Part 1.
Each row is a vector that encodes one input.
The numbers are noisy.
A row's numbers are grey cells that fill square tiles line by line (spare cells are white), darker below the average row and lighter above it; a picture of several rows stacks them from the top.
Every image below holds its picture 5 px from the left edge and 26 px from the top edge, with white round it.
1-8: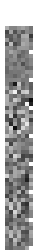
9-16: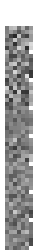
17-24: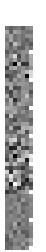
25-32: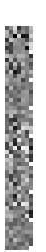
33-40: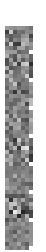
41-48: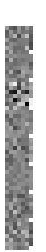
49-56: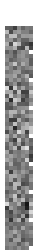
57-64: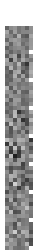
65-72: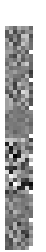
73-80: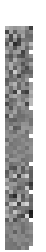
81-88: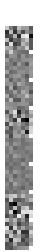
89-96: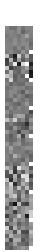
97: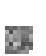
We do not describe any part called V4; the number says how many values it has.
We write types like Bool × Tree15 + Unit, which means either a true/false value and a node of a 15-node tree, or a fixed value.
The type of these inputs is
Bool × (Tree7 + V4) + Unit.
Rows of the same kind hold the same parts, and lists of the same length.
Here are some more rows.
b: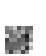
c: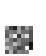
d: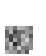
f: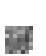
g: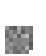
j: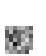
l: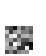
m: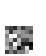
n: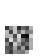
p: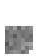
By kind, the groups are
b, f
c, m, n, p
d, g, j, l

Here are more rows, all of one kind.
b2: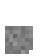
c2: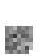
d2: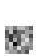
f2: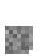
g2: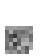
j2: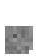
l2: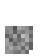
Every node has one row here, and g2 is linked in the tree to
b2 and f2.
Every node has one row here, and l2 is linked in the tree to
d2.
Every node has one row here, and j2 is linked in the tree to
b2 and c2.
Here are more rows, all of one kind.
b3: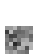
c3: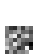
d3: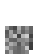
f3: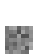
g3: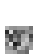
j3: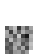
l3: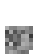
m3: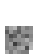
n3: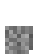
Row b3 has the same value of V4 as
c3, g3 and m3.
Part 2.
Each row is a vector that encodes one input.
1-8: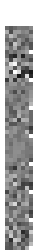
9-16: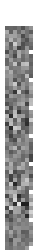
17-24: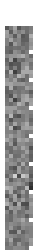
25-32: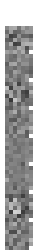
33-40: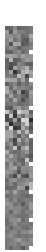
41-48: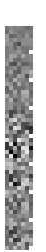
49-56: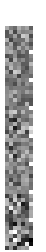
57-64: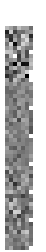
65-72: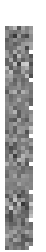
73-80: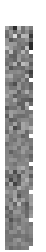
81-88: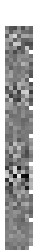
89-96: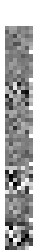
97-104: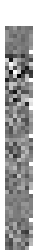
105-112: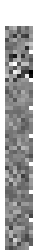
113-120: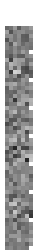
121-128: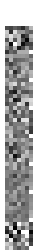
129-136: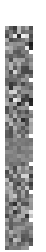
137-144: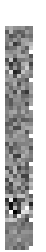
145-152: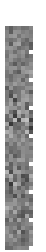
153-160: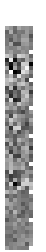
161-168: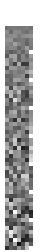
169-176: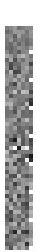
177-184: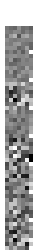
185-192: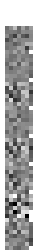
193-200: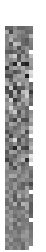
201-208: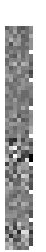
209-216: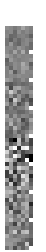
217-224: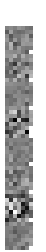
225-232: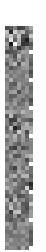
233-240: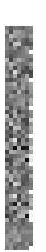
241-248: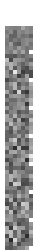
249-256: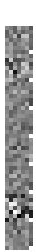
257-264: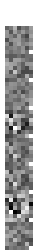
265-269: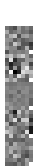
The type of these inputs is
Bool × Bool × Bool × Bool × Bool × Tree10 × (Tree10 + Unit).
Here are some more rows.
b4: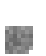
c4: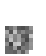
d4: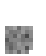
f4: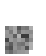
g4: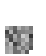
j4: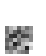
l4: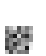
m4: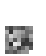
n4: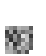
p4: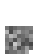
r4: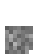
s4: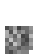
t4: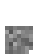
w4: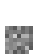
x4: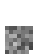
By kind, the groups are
b4, d4, f4, j4, p4, r4, t4, x4
c4, g4, l4, m4, n4, s4, w4

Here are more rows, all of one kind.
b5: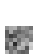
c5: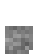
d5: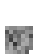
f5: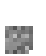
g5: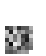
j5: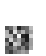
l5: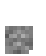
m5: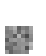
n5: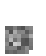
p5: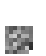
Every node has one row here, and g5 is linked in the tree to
b5.
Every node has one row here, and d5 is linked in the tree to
j5.
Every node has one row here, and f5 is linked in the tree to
b5 and m5.
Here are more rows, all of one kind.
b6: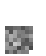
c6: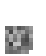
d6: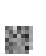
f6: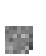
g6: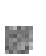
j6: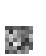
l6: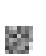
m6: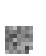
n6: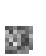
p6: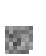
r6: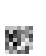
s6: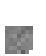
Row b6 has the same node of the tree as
f6, g6, m6 and p6.
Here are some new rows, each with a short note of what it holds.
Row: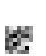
a node of each of two 10-node trees and five true/false values
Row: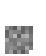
a node of a 10-node tree and five true/false values
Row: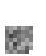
a node of a 10-node tree and five true/false values
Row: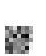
a node of each of two 10-node trees and five true/false values
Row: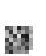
a node of a 10-node tree and five true/false values
